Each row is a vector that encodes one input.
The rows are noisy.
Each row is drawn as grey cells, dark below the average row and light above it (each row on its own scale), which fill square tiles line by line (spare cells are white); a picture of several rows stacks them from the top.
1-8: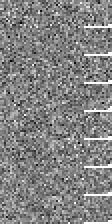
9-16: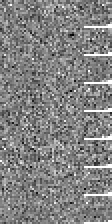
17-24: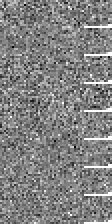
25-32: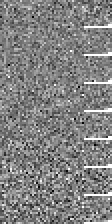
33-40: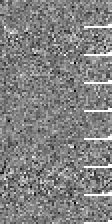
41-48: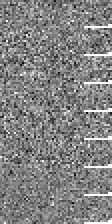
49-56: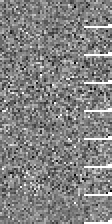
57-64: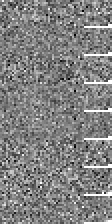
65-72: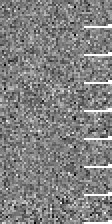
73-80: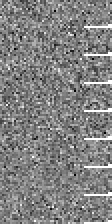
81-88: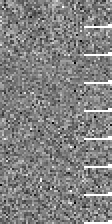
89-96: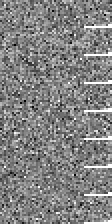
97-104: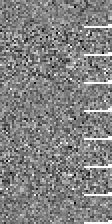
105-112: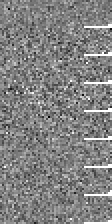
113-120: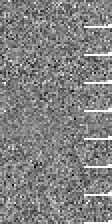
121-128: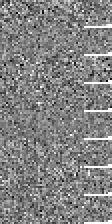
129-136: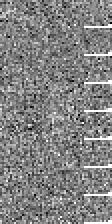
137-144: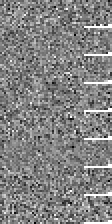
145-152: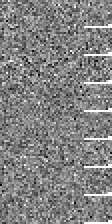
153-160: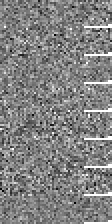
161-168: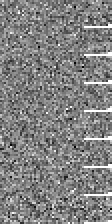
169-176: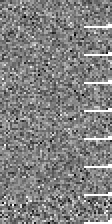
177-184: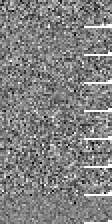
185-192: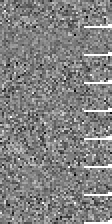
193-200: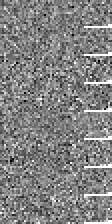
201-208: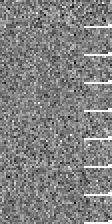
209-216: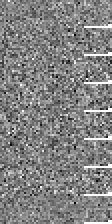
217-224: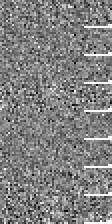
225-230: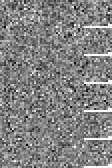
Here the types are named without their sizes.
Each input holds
a point on a line and a true/false value, together with either a fixed value, or a node of a tree.
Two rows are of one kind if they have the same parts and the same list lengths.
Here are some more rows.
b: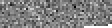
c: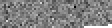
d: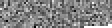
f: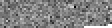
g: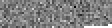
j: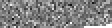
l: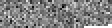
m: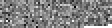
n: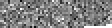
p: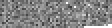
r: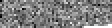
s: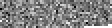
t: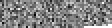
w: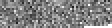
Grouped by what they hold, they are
b, c, f, g, m, s
d, j, l, n, p, r, t, w

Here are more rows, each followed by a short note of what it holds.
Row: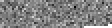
a point on a line and a true/false value
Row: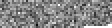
a point on a line, a node of a tree and a true/false value
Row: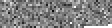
a point on a line, a node of a tree and a true/false value
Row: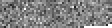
a point on a line and a true/false value
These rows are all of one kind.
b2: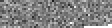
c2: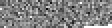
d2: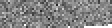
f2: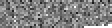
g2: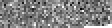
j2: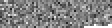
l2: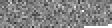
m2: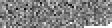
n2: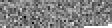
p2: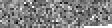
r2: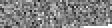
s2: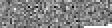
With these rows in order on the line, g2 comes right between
j2 and p2.
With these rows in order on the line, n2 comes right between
m2 and p2.
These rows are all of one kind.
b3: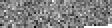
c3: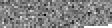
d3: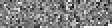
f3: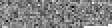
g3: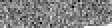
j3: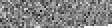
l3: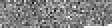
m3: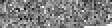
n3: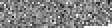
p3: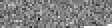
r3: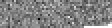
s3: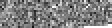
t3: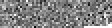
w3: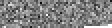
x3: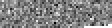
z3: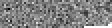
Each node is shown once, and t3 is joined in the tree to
p3.
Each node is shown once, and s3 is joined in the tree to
j3 and l3.
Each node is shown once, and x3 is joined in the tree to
j3.
